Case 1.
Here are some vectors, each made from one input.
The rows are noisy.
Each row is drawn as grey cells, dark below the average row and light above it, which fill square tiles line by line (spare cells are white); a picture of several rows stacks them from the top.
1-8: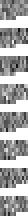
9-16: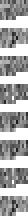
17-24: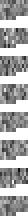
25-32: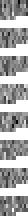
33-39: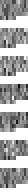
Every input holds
either a point on a 6-point circle, or a point on a 4-point line.
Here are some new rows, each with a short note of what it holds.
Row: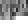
a point on a 6-point circle
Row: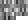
a point on a 6-point circle
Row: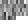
a point on a 6-point circle
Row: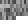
a point on a 4-point line
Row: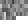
a point on a 4-point line
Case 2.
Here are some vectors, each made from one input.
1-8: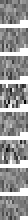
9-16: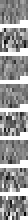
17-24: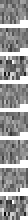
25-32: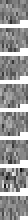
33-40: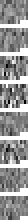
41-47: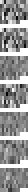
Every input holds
either a point on a 5-point line, or a node of a 7-node tree.
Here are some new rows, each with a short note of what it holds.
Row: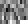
a point on a 5-point line
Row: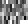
a point on a 5-point line
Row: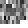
a point on a 5-point line
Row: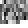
a point on a 5-point line
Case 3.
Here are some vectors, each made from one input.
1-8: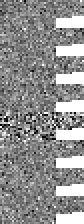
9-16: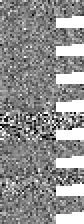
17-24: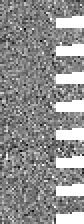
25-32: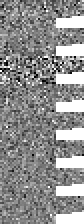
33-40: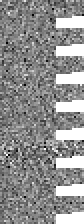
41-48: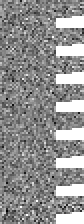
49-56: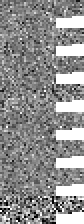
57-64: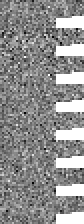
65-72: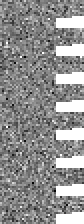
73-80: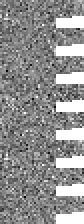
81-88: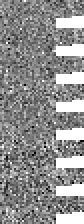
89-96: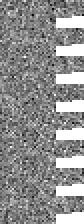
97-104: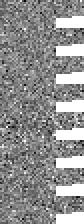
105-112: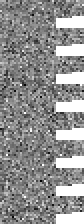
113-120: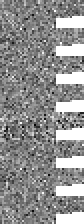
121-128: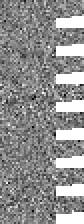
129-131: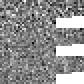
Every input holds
a list of up to two points on a 10-point circle.
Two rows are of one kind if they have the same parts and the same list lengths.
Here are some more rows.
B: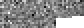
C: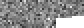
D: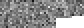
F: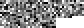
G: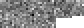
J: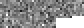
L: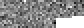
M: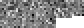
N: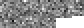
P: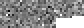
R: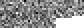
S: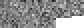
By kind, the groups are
B, C, D, L
F
G, J, M, N, P, R, S

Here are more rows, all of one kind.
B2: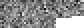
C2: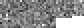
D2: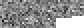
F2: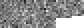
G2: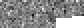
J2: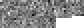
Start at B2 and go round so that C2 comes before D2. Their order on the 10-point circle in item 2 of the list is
B2, J2, C2, F2, D2, G2.
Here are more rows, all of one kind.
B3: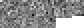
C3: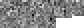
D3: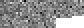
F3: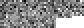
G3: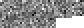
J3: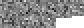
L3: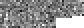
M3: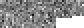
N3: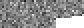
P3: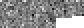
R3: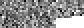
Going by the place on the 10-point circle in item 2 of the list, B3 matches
F3 and R3.
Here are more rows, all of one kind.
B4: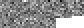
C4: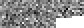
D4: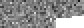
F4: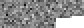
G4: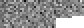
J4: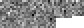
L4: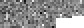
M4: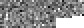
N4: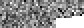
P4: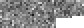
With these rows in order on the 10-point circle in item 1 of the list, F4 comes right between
C4 and N4.
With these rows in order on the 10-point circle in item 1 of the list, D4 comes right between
G4 and N4.
